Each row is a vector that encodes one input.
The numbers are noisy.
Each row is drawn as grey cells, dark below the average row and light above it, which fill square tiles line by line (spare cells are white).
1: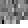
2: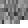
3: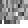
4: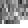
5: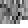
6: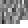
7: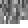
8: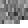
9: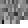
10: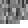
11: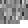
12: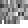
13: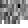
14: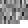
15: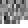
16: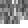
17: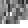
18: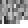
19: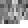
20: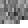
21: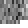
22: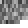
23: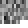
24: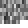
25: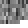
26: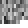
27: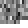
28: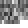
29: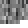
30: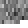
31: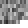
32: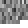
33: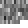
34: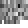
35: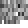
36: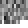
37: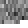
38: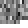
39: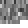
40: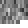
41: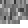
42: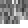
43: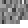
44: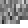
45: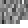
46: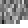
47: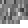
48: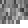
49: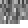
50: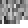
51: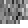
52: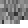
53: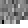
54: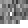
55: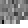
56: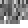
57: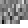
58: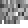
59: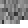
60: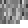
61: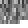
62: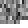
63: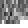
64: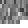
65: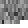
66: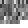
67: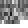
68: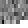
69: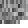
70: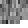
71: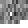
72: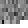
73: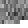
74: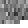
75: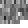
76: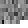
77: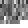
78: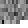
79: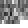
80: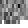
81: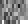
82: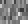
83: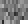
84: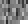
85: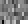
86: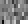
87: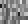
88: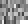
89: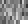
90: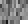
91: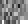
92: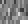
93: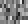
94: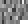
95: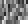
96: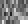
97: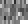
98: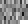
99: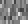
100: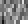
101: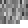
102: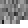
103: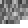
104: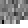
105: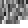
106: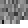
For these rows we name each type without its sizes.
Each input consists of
a point on a line, together with either a point on a line, or three true/false values.
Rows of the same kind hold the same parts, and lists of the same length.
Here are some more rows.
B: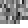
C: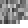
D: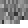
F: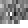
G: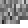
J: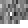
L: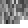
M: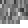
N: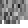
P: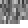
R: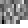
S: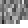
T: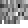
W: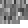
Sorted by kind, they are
B, C, L, N, P, T
D, F, G, J, M, R, S, W

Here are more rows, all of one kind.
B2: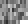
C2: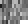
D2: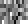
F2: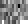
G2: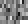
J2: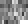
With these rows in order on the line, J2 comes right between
B2 and F2.
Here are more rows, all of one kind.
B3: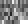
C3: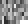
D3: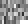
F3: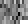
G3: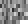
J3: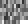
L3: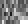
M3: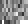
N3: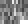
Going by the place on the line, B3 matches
J3, L3 and N3.
